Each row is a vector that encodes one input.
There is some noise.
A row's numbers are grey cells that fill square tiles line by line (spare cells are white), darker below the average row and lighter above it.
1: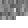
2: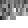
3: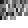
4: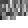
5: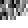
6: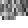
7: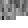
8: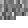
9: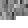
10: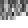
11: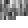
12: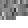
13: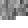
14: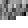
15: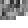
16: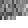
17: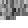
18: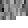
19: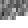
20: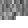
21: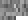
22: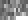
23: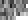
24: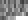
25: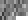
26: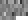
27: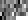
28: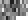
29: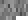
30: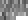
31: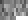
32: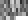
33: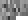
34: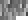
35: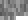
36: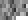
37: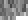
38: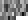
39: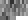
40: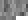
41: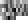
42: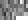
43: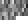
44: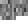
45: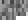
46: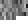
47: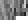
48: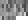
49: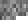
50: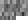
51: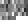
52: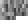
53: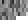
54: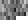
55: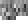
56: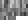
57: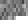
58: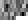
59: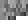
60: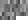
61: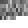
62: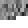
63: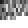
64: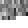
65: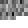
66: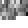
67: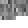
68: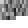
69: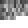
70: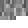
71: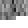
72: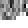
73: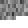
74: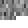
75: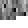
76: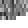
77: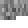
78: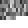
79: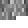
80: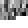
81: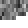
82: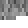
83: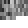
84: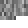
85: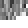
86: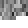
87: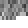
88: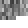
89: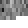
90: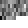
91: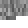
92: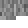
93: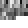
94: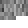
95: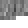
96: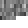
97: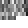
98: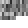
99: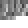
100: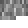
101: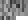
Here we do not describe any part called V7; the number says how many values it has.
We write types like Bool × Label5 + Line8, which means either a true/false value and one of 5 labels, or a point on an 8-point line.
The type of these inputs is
Bool × (Line4 + V7).
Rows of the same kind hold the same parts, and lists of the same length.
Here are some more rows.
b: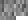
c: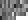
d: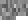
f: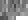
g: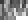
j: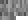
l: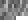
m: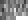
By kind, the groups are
b, c, g, j, l, m
d, f

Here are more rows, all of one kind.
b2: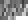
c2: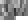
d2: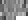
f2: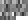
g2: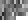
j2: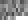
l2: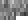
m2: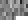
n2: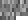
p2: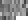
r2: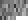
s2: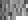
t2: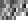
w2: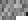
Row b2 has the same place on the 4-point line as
c2, n2 and p2.
